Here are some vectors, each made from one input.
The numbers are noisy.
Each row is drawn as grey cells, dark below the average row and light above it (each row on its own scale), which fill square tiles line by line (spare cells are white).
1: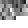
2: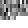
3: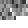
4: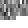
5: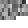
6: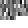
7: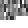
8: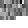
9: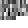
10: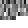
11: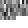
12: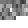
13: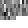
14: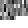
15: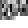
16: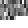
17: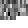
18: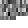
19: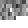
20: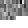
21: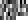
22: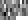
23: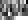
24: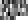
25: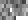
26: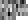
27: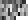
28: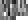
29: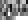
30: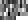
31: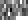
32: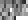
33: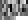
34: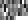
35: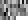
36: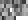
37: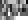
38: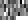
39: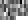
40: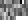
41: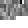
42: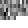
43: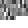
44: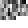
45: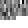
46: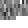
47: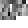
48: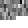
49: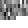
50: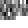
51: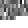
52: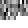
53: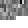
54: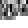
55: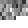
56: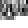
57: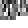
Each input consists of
a point on a 5-point line and a true/false value.
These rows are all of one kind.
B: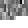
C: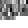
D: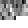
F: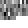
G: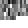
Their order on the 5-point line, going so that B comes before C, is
B, C, G, F, D.
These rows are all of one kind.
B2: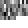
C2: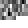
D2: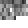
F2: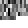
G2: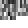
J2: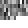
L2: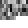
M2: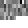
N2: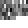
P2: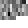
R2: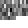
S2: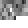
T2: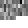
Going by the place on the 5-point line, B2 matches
C2 and P2.
